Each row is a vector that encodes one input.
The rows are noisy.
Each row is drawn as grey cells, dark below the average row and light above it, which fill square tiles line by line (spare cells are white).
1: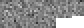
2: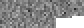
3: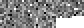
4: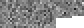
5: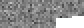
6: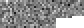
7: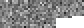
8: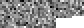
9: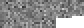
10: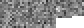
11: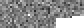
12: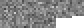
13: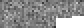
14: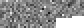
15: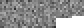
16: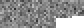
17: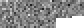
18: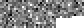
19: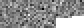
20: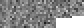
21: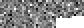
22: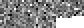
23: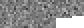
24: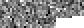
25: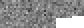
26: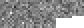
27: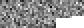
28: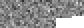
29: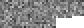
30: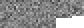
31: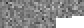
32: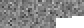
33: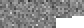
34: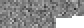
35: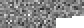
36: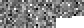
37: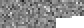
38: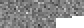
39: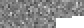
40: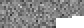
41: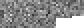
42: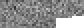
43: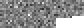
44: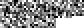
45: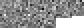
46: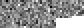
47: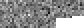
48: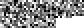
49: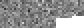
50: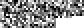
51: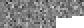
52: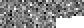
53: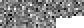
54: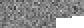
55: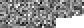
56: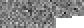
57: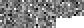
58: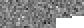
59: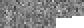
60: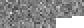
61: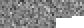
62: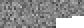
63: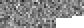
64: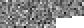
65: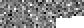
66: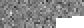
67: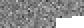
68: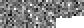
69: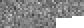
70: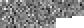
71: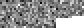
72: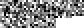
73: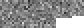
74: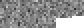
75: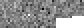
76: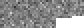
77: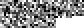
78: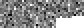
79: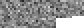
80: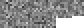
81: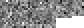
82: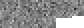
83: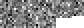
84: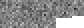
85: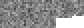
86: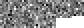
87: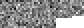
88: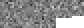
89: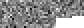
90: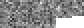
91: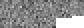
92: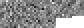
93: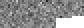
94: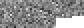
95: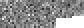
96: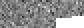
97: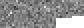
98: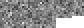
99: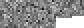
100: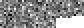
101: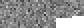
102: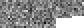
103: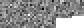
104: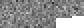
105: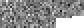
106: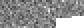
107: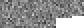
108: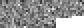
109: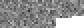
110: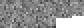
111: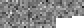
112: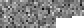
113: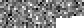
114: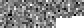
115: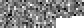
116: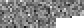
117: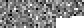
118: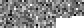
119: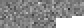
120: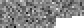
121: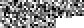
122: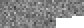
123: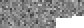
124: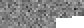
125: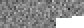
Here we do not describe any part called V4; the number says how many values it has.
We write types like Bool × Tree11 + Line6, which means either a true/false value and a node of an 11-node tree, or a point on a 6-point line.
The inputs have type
List3(Bool × V4).
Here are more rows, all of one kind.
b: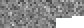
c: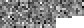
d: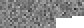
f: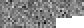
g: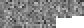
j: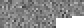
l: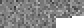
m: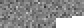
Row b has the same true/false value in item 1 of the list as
c and g.
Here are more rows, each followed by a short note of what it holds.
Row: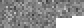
a list of three items
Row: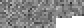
a list of three items
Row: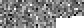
a list of one item
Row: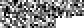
the empty list
